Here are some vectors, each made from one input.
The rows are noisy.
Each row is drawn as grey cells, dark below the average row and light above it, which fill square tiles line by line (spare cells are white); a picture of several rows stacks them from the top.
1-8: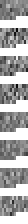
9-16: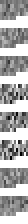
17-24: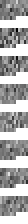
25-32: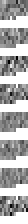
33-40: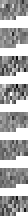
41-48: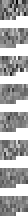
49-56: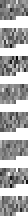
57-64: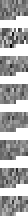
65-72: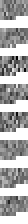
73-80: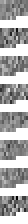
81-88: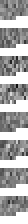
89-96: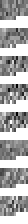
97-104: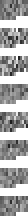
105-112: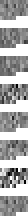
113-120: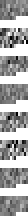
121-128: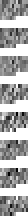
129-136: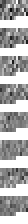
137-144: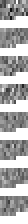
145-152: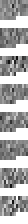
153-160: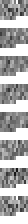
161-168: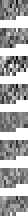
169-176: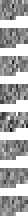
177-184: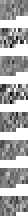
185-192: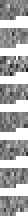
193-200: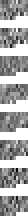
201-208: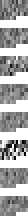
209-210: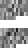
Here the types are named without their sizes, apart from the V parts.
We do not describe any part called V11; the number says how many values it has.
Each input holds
either a point on a line and a true/false value, or a value of V11.
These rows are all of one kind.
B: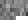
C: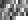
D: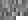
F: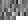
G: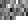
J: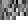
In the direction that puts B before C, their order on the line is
F, G, D, B, J, C.
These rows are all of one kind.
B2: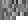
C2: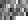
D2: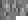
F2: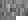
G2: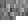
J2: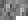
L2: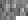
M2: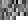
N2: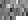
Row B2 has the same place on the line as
L2 and M2.
